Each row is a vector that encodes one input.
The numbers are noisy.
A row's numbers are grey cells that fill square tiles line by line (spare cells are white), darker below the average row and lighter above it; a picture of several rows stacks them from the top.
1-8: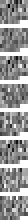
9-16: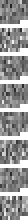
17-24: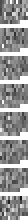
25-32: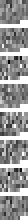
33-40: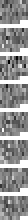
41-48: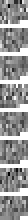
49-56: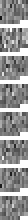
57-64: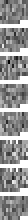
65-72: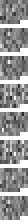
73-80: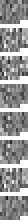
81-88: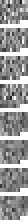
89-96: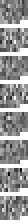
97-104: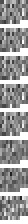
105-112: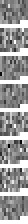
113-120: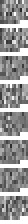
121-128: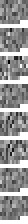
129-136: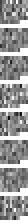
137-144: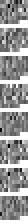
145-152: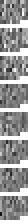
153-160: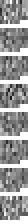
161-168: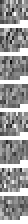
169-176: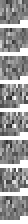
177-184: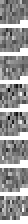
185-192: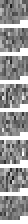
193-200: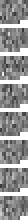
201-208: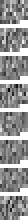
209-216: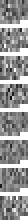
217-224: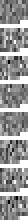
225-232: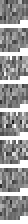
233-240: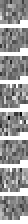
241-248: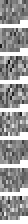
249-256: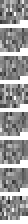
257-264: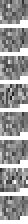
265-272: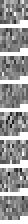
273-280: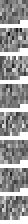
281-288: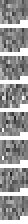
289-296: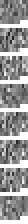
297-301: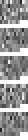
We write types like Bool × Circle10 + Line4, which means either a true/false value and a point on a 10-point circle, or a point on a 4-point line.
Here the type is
Bool × List2(Line4) + Circle10.
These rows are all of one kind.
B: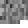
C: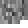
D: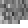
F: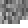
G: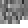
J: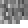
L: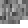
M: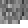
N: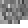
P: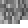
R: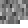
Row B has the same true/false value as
L and R.
